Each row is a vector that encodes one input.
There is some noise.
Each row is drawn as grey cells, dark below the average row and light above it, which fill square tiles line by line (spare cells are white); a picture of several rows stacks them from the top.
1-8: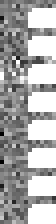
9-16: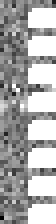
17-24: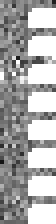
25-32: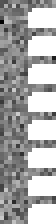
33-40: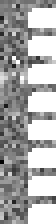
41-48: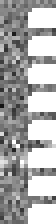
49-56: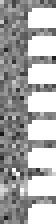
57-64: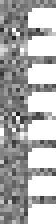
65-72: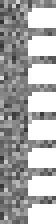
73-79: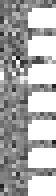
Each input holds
a true/false value, together with either a fixed value, or a node of a 9-node tree.
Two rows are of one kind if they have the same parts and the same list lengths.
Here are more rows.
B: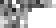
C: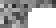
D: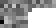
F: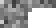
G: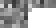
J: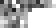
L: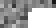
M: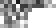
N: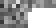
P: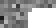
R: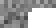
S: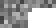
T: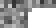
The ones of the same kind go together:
B, J, M
C, D, F, G, L, N, P, R, S, T

